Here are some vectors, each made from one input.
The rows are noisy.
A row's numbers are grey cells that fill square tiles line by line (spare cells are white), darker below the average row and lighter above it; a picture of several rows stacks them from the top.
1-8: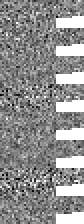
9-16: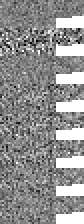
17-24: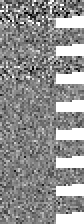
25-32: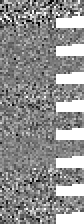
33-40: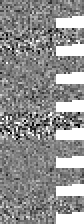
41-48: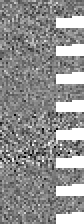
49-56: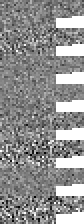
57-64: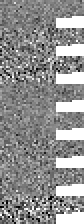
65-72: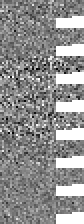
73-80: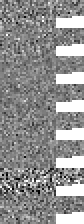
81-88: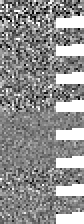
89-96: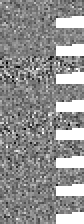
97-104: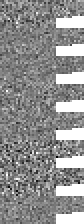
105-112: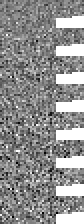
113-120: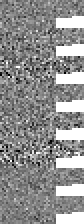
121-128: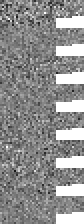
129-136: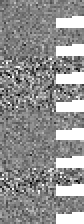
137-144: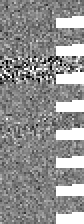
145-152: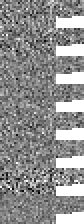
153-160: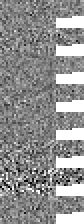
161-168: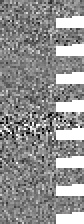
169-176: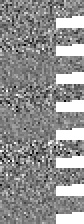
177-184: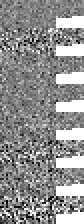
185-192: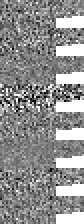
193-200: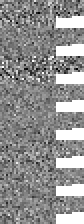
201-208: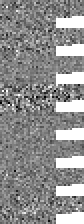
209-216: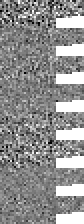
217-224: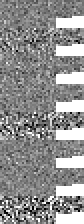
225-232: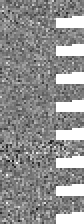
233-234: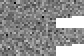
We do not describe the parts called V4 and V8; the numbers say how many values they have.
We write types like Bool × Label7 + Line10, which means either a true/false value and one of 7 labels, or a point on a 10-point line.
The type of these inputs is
Bool × Circle5 + (Circle9 + V4) × V8.
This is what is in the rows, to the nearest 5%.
About 25% of them hold a point on a 5-point circle and a true/false value. The rest hold a value of V8, together with either a point on a 9-point circle, or a value of V4.
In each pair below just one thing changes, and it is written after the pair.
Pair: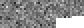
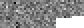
the place on the 5-point circle
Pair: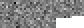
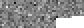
the true/false value
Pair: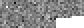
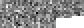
the place on the 5-point circle
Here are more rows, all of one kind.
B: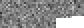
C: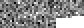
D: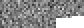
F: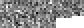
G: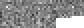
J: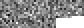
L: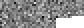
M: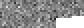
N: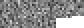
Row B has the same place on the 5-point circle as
D, G and N.
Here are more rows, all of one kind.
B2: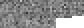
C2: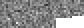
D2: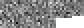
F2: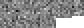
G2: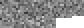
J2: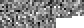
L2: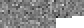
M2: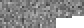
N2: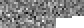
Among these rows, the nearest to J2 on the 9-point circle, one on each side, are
D2 and F2.
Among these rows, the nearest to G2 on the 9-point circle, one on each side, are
L2 and N2.
